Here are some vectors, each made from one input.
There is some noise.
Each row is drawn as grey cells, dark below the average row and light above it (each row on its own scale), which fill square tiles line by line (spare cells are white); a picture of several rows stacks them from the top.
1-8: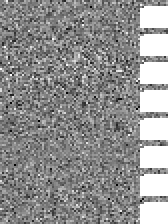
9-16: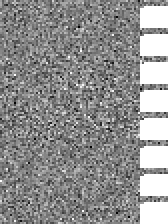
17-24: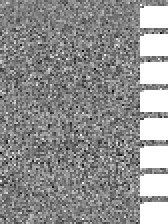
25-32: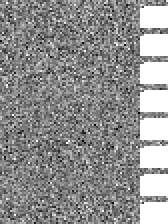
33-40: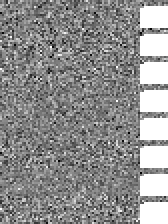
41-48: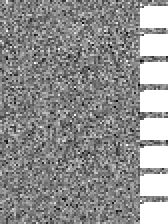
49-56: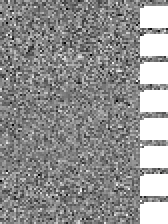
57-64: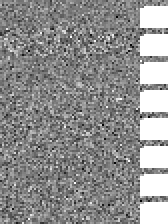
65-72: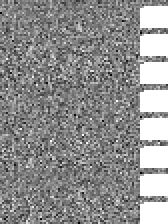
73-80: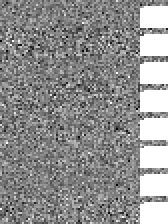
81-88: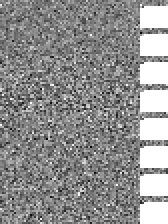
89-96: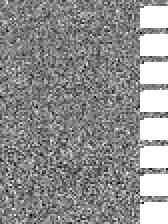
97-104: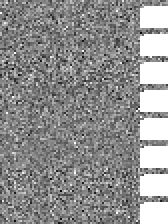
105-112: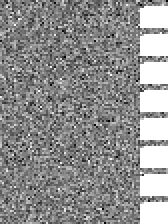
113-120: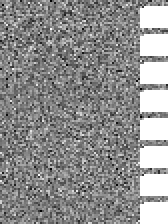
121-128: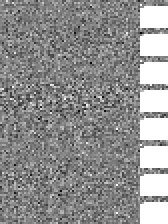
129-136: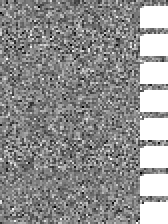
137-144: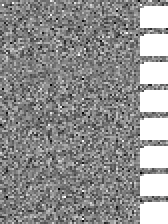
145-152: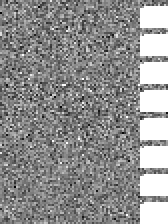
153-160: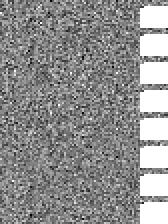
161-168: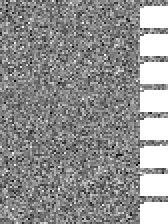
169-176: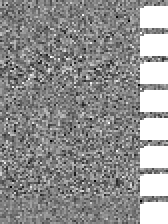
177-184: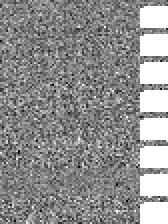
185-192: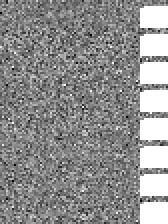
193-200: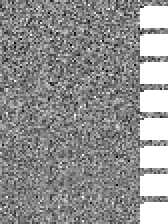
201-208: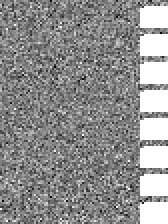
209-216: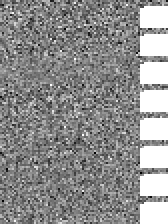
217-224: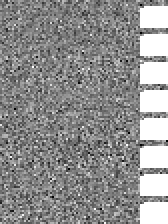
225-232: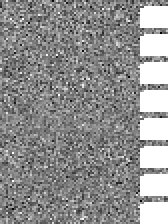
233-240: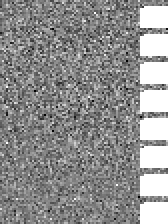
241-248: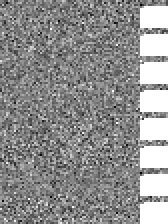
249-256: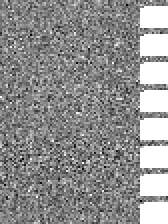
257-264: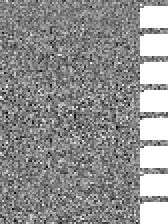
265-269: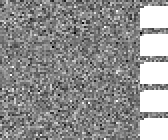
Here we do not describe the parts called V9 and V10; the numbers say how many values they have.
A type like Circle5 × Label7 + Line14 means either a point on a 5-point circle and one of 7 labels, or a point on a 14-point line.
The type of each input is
Bool × Bool × Bool × ((Tree15 + Unit) × V9 + V10).
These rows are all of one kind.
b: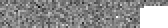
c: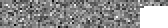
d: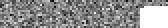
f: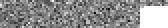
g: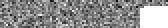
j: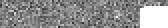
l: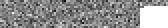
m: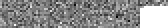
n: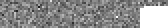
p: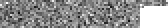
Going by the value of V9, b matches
g and p.
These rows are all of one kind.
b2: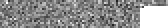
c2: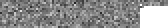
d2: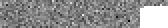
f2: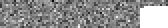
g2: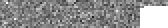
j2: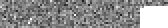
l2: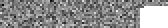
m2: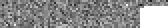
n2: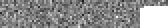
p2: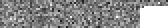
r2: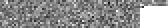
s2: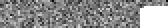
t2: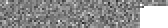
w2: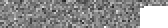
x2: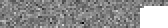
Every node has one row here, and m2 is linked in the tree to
g2 and l2.
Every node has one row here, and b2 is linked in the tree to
n2.
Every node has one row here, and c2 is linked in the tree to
l2, s2 and t2.
